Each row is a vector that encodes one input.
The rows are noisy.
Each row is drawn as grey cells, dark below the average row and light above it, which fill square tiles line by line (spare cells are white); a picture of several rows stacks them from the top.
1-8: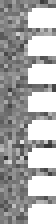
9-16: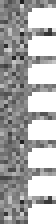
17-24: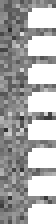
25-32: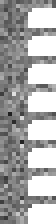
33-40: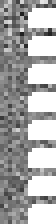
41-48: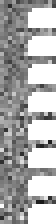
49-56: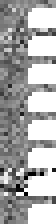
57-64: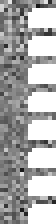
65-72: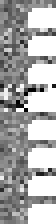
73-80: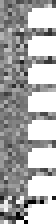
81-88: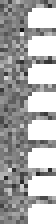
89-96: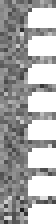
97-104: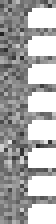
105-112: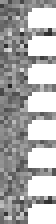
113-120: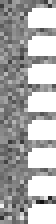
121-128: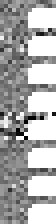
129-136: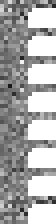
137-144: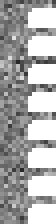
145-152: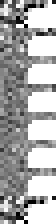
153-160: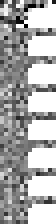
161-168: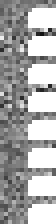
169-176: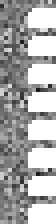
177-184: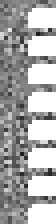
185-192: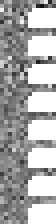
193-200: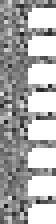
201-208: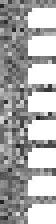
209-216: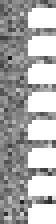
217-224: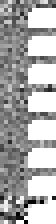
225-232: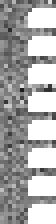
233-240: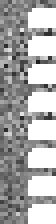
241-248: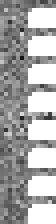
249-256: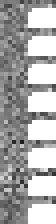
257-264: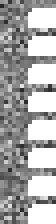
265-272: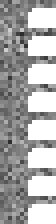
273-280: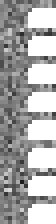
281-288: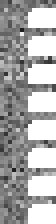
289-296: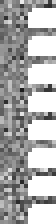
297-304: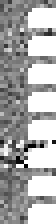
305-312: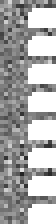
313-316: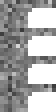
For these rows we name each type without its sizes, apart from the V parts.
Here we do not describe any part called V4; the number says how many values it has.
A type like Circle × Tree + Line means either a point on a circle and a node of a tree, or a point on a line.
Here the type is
List(Bool × (Line + V4)).
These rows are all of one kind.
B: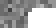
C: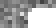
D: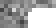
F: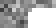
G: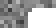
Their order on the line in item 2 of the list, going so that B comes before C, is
G, B, D, C, F.
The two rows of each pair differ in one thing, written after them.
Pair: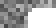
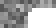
the true/false value in item 2 of the list
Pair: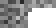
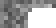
the value of V4 in item 1 of the list
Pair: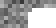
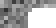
the true/false value in item 1 of the list
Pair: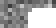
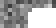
the place on the line in item 2 of the list
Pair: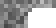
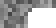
the true/false value in item 1 of the list
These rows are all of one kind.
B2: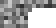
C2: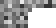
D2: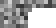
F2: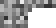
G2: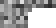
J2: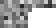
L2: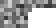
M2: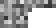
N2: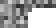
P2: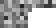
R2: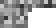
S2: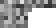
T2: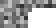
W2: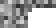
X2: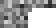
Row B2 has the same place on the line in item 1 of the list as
L2, N2, T2 and W2.
